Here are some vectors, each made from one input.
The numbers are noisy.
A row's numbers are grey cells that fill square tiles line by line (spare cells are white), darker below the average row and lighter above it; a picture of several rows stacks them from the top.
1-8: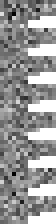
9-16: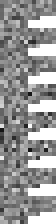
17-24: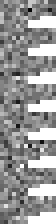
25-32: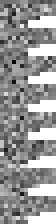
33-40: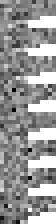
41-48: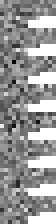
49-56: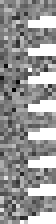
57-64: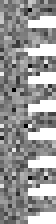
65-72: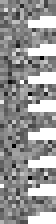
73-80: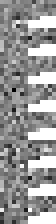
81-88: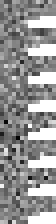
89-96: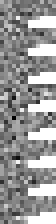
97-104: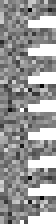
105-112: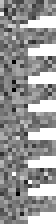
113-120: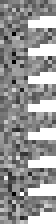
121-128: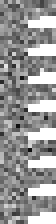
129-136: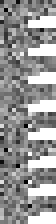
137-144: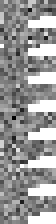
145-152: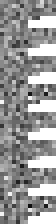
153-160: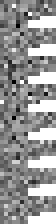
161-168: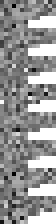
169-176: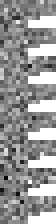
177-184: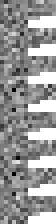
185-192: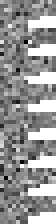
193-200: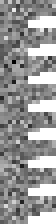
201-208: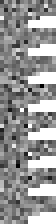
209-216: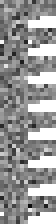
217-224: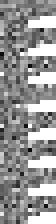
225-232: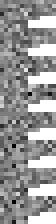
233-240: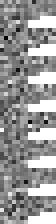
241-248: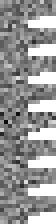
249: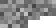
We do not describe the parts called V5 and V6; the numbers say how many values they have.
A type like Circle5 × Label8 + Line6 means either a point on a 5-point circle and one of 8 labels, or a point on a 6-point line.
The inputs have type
Bool × Bool × Bool + Line4 × Line4 + (Line9 + V6) × V5.
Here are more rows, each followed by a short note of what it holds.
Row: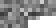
a point on a 9-point line and a value of V5
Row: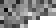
three true/false values
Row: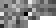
three true/false values
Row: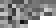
a point on each of two 4-point lines
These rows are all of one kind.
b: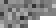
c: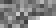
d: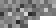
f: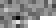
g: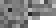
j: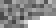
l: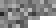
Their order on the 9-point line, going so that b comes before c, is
b, d, l, c, f, j, g.
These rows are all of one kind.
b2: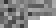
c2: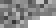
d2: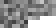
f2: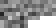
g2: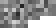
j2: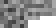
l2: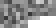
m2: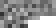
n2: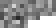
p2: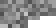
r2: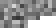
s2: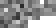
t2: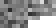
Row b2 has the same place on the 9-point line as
d2, j2, s2 and t2.
